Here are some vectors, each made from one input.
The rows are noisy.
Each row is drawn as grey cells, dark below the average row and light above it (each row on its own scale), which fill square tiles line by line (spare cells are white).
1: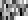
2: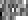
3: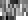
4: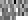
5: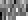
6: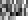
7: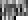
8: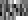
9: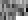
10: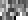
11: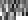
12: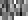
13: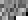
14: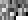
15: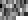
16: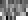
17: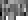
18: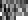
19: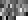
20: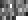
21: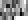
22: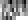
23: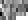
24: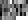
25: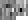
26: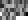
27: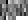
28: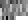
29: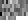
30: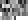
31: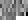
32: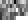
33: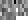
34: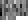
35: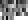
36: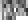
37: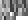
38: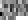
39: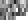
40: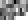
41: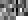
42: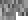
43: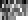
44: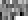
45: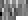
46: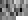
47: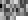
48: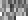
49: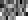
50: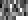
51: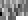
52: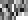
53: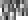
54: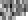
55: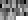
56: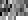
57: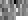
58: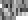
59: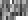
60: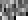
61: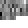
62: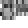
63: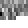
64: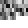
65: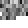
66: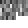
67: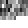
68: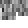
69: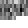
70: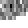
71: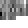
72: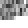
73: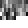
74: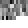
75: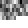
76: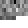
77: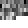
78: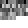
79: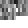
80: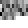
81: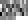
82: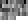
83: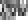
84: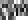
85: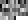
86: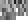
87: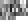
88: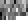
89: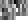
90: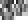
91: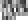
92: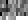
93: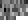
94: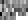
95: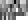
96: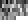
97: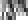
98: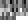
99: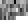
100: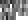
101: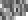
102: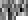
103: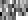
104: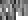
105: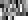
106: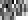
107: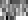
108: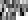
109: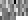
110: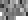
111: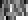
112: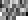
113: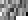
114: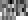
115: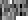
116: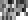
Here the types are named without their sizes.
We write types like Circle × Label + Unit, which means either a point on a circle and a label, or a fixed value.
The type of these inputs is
(Label + Tree) × Tree.
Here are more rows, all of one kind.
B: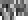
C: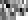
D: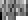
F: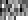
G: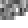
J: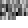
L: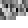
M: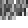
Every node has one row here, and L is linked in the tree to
B.
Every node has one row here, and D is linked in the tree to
C, G and J.
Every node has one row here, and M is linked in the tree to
F and J.
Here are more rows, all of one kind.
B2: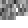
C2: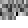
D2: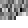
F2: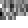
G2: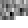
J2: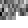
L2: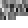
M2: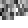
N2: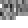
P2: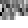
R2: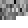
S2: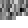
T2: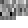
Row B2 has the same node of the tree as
M2 and R2.
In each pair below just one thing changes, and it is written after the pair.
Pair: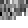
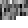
the label
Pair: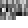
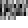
the node of the tree
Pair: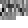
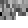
the label
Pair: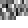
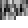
the node of the tree
